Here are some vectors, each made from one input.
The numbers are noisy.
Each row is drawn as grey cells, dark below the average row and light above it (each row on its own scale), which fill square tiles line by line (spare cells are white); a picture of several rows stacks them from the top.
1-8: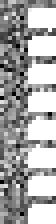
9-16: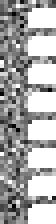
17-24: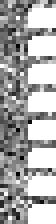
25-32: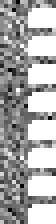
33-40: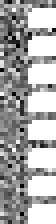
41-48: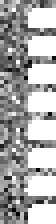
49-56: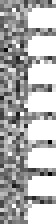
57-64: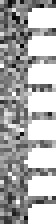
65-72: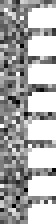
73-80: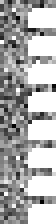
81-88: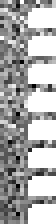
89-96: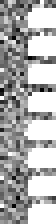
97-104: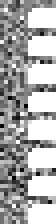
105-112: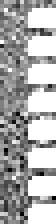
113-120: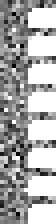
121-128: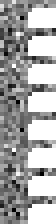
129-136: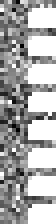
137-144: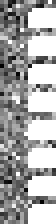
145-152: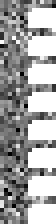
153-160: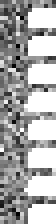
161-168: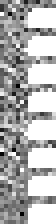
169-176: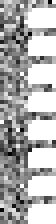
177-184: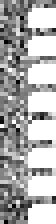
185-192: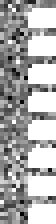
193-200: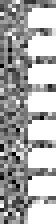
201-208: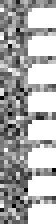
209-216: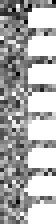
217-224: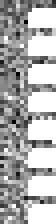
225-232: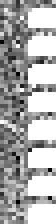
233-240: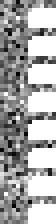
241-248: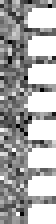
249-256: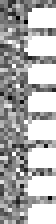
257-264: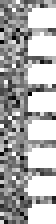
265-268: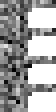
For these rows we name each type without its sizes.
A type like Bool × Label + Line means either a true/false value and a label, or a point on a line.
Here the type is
(Bool × Bool × Bool × Bool × Bool × Bool + Unit) × Line.
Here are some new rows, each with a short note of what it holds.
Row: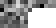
a point on a line and six true/false values
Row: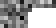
a point on a line and six true/false values
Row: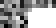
a point on a line and six true/false values
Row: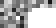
a point on a line
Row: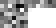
a point on a line and six true/false values
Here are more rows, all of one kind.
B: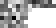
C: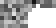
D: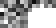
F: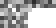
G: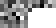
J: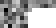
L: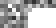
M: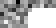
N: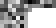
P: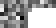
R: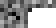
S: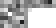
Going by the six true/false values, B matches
C, D, F and N.
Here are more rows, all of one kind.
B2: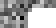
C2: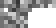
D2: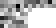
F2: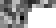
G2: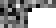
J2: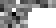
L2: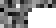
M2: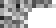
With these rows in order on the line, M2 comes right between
C2 and D2.
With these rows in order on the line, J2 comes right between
F2 and L2.
